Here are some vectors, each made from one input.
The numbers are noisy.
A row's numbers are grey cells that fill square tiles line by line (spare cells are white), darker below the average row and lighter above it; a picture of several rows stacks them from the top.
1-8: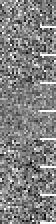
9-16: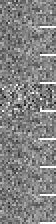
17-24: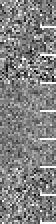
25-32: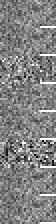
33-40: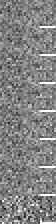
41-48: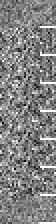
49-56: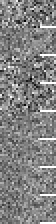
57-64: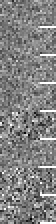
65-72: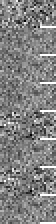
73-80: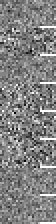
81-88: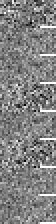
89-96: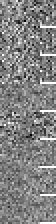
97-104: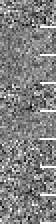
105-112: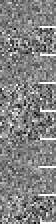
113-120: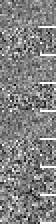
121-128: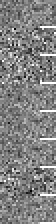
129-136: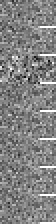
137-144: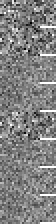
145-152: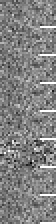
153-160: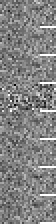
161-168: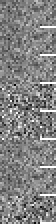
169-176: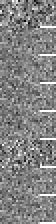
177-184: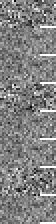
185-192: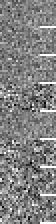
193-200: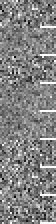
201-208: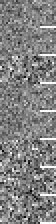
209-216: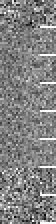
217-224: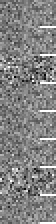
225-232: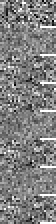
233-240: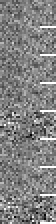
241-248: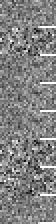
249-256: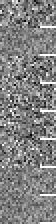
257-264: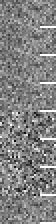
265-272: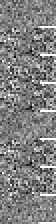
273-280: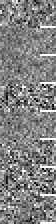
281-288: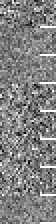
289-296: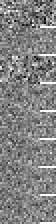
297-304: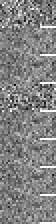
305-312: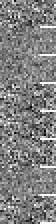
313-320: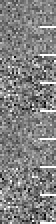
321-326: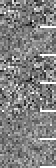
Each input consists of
either a fixed value, or a node of each of two 9-node trees and a node of an 11-node tree, or three true/false values.
